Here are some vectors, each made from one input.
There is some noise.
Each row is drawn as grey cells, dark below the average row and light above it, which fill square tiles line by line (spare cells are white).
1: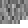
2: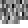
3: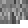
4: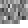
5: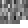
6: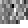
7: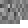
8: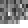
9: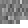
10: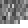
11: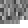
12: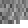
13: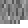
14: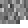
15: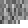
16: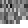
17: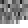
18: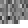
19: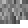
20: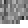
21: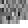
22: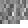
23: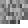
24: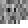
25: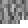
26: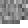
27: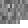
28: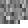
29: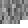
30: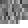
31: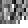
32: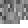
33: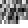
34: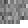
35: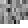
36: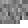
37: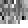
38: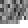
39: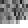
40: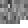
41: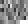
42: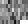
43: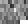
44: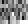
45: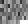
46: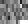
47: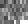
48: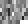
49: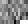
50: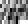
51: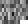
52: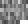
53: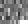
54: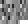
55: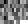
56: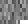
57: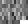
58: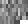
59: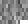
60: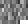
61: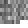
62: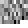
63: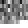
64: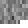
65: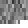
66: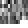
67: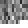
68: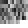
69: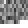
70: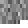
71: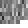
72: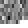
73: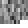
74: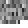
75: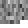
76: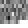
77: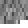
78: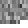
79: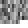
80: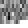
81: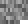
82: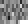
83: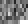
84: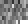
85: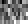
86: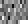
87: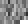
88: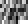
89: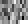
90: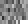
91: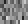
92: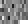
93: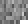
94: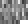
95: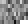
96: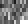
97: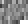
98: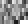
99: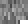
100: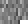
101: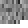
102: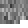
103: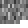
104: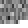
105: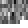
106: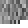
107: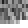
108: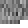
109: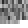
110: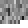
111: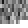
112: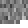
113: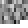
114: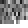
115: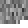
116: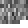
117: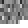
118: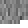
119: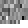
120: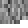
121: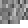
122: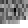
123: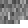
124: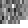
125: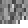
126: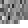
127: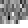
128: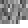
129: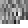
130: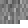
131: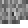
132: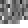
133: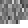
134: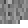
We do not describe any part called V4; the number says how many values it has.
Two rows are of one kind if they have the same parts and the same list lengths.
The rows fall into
3 kinds.
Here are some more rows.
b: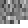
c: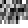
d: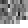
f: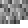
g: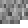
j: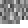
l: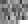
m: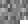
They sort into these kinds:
b, f, g, j, m
c
d, l

